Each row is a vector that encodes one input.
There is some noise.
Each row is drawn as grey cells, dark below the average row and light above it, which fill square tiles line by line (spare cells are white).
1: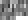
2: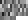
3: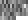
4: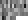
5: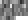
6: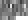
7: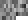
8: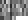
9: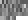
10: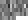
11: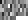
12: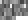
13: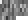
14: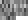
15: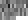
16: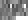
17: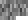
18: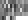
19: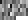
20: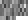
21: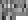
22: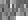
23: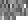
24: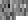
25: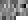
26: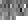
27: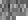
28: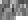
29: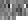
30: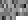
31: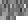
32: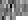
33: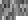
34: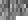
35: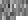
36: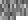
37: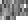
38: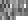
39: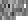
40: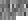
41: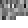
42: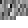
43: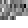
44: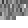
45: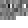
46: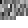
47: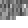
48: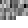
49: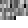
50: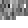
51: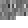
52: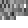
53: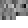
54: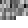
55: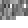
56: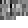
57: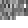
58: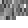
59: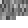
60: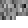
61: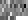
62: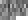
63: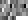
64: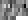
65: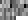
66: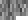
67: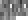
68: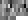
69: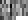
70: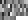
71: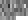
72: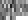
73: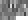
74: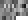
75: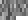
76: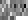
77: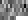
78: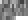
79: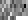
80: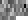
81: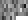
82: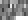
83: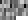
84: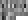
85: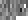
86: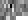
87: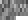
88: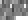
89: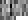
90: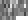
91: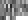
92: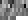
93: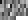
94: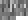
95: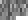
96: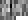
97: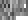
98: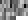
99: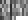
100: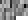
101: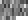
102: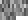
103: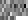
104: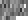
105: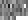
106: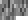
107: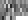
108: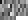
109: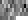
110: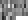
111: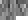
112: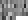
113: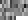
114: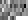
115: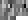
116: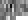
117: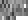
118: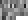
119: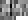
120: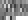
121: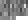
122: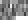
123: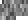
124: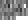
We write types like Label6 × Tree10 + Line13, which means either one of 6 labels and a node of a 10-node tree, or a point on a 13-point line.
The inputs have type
(Bool × Bool × Bool + Label8) × Line6.
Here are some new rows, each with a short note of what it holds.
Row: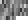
a point on a 6-point line and three true/false values
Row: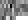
one of 8 labels and a point on a 6-point line
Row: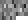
one of 8 labels and a point on a 6-point line
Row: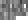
a point on a 6-point line and three true/false values
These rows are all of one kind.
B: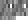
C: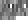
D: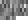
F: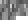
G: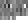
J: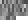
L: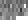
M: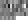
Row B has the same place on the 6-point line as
C and F.
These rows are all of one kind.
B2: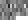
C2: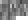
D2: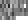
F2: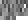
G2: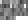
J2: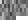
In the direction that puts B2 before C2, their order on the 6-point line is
J2, F2, D2, B2, G2, C2.
